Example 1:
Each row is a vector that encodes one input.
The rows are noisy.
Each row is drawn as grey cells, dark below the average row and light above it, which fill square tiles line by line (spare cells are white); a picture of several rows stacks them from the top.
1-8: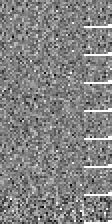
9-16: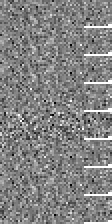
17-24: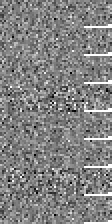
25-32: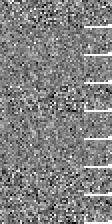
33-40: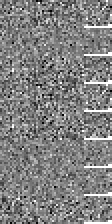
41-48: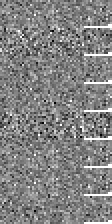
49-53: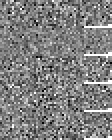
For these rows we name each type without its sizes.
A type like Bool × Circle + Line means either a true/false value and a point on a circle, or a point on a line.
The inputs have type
Bool × Bool × Bool + Label.
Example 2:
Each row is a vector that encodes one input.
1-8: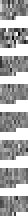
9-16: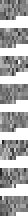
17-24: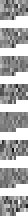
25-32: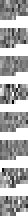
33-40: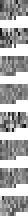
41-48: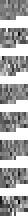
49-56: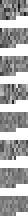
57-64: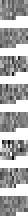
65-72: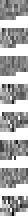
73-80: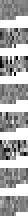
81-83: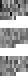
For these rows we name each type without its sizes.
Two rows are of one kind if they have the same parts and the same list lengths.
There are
2 kinds of row.
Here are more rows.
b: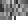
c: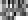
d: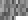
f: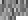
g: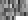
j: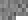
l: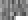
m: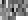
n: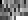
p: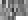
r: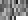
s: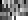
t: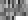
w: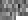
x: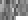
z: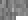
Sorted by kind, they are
b, f, g, m, n, p, r, s, t, w
c, d, j, l, x, z

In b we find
a point on a line and four true/false values.
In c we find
a point on a line.
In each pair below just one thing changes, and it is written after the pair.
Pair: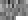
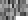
one of the four true/false values
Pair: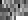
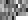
one of the four true/false values
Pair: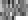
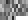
one of the four true/false values
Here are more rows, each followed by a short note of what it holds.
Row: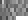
a point on a line and four true/false values
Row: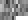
a point on a line
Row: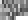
a point on a line
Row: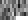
a point on a line
